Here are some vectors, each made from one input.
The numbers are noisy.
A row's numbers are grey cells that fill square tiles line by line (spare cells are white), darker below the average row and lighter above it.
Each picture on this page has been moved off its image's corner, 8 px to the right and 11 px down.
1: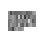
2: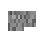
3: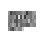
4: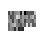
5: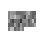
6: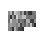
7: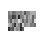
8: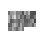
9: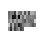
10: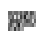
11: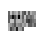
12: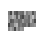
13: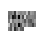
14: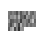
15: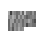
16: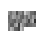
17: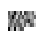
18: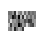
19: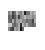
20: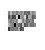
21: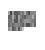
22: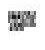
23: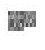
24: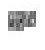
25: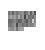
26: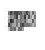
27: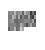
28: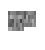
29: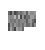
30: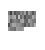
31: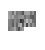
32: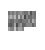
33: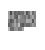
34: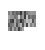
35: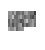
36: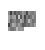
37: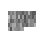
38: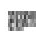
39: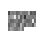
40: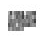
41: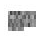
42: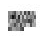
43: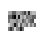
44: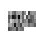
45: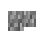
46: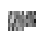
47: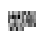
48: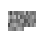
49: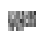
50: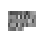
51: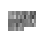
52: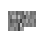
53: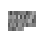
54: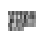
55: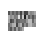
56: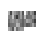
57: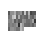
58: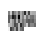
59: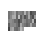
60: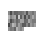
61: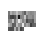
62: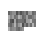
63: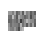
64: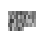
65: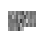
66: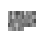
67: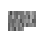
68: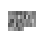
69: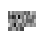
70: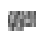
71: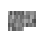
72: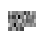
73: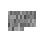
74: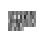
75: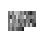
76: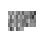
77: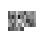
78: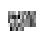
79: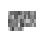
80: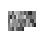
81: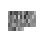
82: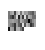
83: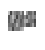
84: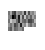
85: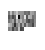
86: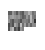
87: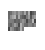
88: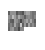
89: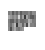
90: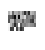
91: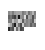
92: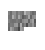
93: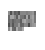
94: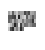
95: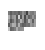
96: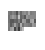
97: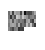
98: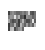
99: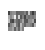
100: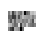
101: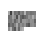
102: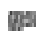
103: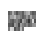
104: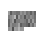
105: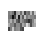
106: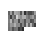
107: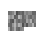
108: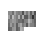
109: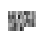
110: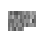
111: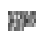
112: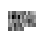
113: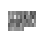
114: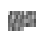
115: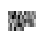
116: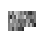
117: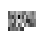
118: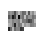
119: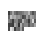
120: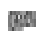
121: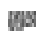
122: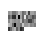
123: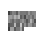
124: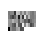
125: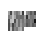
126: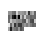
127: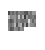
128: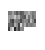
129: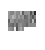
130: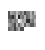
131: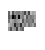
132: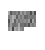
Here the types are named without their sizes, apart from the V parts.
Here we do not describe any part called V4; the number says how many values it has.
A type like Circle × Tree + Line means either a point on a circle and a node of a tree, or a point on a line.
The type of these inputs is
Line × Line + List(Bool × V4).
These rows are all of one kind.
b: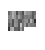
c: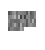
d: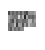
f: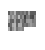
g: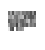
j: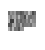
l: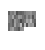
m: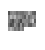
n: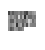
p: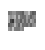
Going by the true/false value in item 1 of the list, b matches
j, l, m and p.
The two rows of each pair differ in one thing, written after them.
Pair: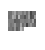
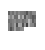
the value of V4 in item 1 of the list
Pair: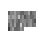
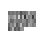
the value of V4 in item 2 of the list
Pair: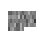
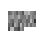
the true/false value in item 1 of the list
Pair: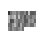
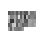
the value of V4 in item 2 of the list
